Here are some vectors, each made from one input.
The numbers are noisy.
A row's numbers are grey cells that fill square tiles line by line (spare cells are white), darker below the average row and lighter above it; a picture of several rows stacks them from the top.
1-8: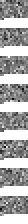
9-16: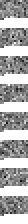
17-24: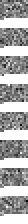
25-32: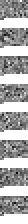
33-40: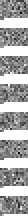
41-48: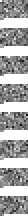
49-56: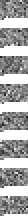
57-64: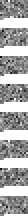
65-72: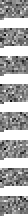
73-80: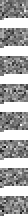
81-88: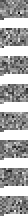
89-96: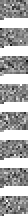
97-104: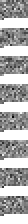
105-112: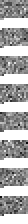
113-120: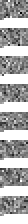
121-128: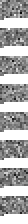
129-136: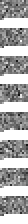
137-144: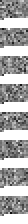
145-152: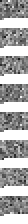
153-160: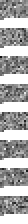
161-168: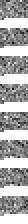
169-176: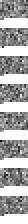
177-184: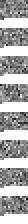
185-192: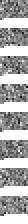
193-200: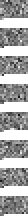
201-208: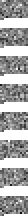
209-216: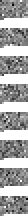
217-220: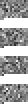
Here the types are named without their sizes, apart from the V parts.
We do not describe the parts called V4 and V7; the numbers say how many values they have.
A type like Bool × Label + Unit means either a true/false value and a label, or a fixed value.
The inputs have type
(Bool × Bool × Bool + V4) × Circle + Tree × V7.
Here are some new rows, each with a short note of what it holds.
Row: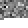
a node of a tree and a value of V7
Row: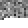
a point on a circle and a value of V4
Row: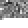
a point on a circle and three true/false values
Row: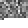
a point on a circle and a value of V4
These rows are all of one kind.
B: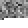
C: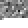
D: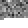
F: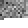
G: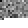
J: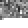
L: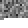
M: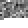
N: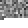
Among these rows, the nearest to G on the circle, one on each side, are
B and F.
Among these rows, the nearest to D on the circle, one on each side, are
M and N.
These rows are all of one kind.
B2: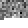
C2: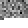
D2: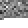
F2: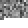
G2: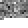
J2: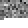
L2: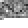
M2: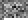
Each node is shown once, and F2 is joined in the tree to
B2.
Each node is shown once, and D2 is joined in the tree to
B2 and C2.
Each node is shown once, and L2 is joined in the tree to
B2 and M2.
